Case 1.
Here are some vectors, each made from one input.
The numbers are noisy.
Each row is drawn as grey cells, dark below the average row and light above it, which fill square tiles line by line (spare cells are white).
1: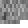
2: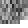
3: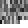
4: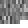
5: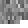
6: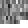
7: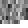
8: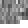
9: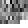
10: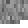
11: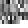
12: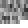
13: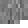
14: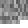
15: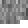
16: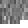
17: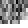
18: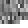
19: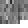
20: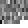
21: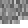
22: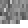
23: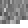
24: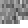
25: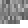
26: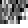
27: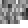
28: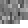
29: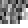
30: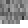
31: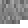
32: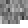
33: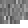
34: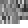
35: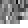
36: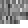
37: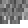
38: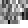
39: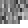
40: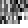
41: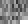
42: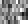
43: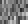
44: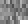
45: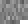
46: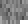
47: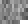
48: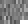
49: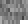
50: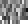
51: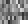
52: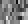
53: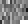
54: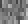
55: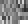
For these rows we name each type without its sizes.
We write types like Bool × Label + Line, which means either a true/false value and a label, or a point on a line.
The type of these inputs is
Tree.
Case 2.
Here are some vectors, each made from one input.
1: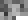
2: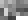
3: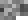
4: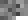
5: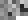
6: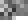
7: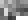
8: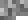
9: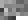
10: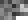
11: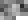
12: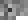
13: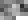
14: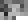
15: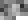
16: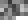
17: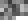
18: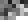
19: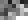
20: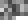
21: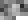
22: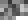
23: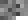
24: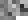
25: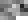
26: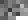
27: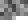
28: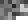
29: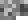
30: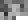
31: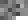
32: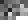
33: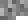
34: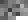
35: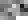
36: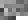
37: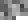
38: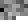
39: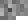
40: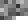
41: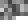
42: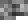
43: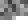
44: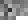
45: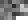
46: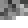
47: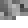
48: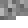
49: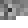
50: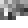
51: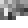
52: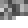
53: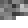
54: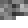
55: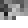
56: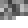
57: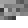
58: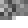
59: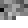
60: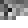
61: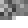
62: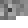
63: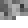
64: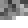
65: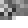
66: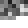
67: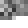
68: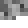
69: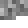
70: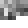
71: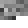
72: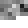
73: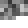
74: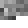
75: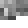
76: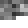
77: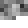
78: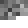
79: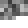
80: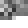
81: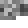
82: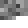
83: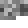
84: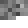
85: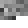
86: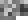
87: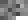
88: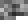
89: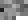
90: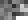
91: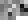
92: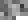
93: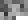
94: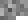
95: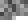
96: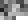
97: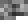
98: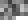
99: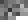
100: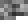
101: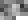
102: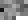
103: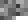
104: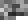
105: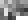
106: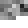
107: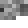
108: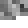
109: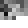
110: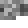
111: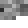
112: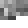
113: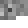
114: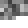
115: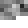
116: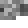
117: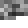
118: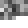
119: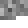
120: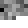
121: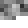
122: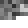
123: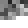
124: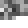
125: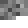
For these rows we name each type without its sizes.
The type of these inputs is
Line.
